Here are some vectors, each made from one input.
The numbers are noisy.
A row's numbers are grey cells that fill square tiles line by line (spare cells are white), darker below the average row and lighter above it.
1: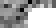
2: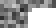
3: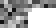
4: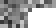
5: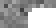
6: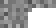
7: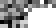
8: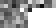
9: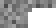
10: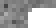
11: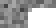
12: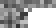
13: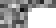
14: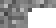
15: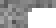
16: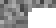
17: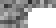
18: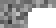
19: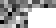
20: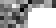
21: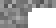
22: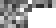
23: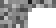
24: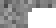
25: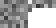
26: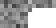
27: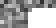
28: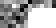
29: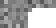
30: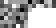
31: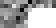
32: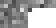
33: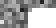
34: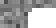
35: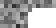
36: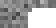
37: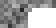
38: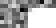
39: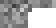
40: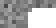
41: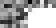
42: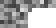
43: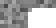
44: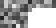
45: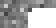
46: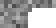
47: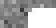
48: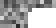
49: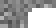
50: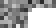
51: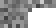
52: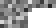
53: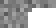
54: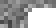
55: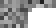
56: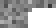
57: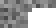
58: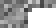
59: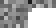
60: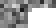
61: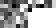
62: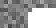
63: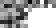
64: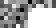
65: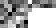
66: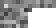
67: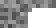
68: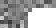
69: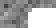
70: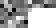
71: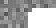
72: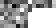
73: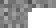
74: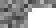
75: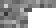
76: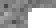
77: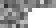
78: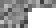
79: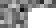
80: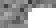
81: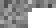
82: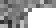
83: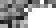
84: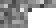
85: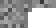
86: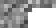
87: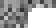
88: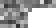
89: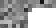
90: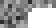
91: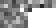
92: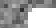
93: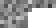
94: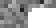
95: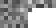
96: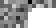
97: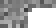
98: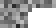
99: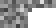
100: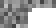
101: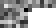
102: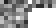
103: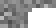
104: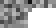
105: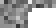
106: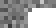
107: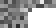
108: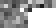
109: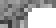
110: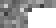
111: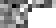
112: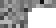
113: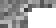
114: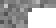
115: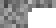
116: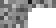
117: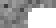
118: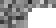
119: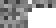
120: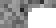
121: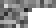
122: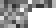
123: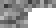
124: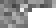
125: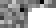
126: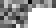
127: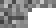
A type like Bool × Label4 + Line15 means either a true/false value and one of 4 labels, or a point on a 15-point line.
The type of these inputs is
List2(Line7).
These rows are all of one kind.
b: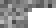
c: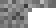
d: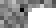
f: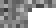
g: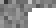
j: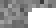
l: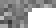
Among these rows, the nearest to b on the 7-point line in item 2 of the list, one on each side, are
f and j.
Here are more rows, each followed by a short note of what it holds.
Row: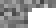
a list of two items
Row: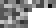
a list of two items
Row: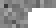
a list of two items
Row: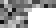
the empty list
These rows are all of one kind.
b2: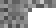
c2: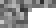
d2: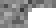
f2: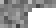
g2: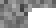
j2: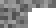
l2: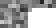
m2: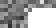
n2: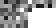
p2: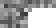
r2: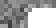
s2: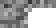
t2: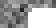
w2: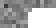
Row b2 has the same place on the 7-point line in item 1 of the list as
j2, m2 and n2.
